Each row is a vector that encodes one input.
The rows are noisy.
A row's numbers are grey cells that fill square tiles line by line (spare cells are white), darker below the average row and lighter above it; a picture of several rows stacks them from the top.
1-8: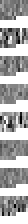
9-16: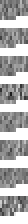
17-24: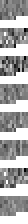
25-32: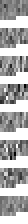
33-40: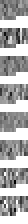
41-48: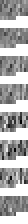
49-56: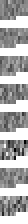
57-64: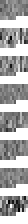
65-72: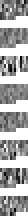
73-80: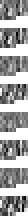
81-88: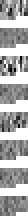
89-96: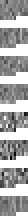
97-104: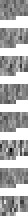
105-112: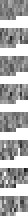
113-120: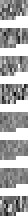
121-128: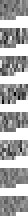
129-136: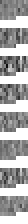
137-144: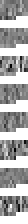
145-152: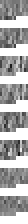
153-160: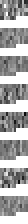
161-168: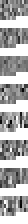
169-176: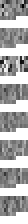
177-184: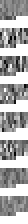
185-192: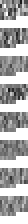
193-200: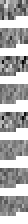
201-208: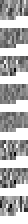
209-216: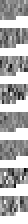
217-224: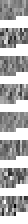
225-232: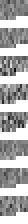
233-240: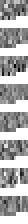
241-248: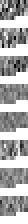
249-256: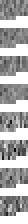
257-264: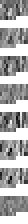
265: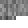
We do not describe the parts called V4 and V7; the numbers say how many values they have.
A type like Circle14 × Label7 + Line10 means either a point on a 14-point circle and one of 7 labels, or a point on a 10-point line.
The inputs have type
Label6 × Label6 + (Line9 + V7) × V4 × V4.
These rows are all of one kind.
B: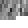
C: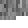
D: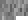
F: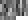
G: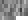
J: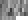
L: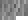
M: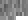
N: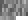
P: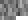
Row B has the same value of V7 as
C, F and N.
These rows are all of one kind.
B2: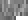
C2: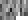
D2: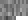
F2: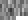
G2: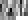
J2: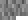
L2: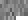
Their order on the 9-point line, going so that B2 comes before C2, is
G2, B2, D2, F2, J2, L2, C2.
